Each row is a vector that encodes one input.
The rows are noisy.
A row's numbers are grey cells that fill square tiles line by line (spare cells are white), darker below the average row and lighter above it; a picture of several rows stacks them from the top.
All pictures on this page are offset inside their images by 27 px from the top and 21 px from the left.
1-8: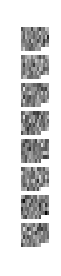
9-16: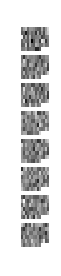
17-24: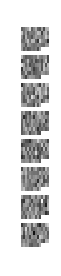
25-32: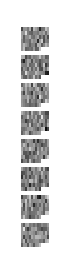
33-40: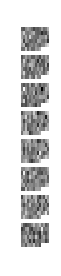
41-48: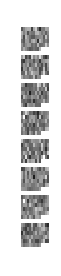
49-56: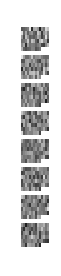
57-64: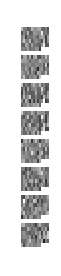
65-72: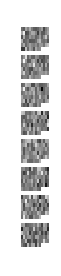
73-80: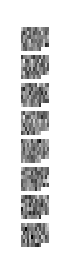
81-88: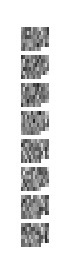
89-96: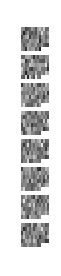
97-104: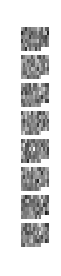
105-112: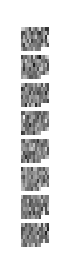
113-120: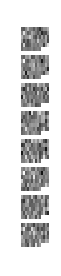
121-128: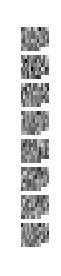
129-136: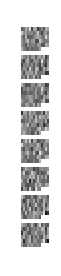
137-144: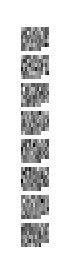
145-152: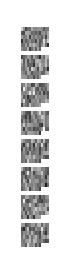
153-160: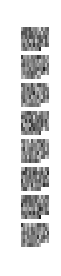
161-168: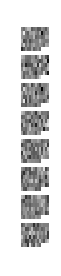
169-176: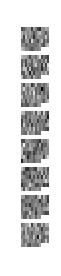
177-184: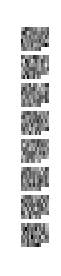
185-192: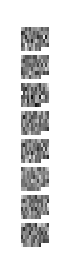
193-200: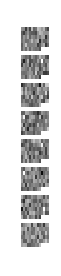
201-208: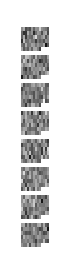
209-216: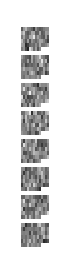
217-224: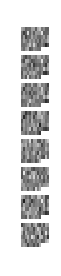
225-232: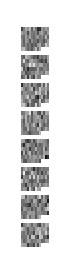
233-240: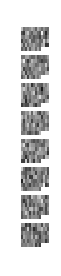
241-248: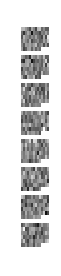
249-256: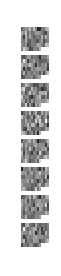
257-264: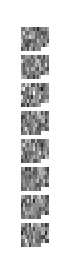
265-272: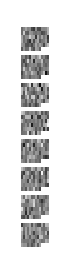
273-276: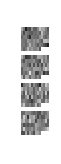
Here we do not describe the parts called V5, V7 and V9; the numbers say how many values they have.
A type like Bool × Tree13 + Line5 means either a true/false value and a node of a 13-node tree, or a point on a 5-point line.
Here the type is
(Bool × V5 + V7) × V9 + List2(Line10).
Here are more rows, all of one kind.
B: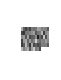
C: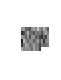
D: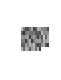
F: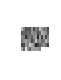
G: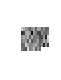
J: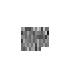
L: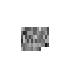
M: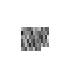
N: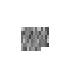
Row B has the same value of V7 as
D and F.
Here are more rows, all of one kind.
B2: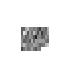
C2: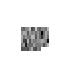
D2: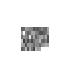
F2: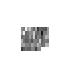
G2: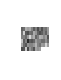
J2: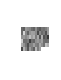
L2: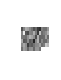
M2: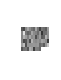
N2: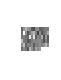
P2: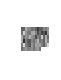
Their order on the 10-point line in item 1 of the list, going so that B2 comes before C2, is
N2, J2, L2, P2, D2, G2, B2, M2, C2, F2.
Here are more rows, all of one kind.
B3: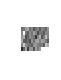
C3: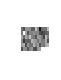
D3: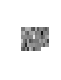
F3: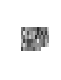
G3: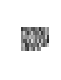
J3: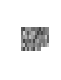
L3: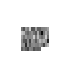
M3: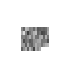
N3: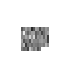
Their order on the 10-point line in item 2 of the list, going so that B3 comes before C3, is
B3, J3, F3, M3, G3, C3, N3, L3, D3.
